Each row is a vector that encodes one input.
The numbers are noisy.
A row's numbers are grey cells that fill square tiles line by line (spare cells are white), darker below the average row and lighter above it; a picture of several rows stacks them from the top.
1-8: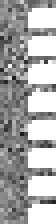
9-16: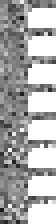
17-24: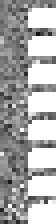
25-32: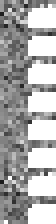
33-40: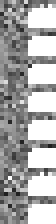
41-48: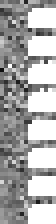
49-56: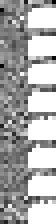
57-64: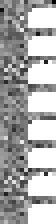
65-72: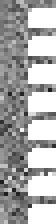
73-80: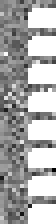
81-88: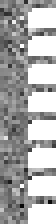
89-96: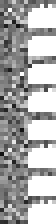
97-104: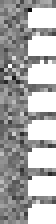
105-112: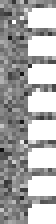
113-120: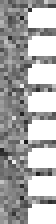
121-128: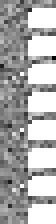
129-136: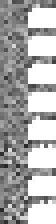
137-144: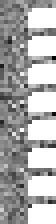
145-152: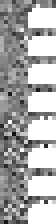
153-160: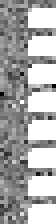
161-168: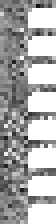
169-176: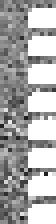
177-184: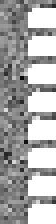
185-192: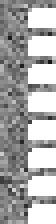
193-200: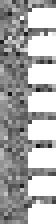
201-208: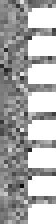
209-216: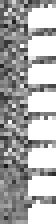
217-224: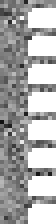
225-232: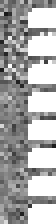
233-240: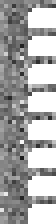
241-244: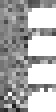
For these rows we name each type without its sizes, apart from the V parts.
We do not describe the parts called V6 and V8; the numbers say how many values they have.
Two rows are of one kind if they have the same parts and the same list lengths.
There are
3 kinds of row.
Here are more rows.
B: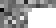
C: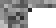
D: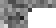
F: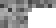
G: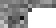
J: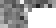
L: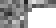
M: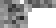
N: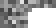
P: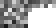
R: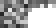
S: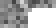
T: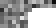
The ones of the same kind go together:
B, L, N, T
C, D, F, G, J, M, S
P, R

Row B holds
a value of V6 and a value of V8.
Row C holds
four true/false values and a value of V8.
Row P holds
a label.
